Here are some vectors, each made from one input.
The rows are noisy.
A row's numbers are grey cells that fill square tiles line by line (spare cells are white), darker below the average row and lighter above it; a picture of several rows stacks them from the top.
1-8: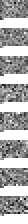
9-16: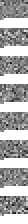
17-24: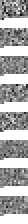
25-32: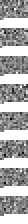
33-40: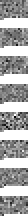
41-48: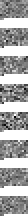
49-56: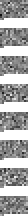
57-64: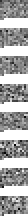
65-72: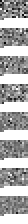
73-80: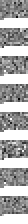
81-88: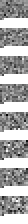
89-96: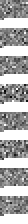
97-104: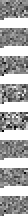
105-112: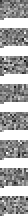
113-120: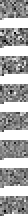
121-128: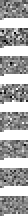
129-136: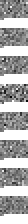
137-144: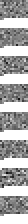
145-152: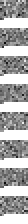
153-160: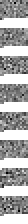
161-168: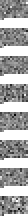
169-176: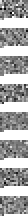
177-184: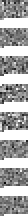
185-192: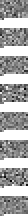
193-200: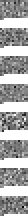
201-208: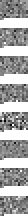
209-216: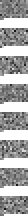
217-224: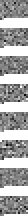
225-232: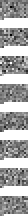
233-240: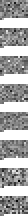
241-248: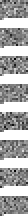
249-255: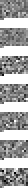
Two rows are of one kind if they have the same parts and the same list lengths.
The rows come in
5 kinds.
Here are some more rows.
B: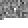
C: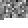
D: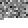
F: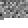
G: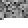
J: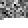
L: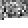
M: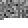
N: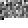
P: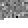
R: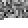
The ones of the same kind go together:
B, C
D
F, M, R
G, P
J, L, N

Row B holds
a point on a 7-point line and a node of an 8-node tree.
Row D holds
a node of an 8-node tree and three true/false values.
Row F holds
a point on a 7-point line and a point on an 8-point line.
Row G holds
a point on an 8-point line and three true/false values.
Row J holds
one of 5 labels.
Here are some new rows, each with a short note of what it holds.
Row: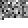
one of 5 labels
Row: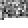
one of 5 labels
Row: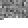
a point on a 7-point line and a point on an 8-point line
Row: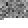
a point on a 7-point line and a point on an 8-point line
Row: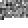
one of 5 labels
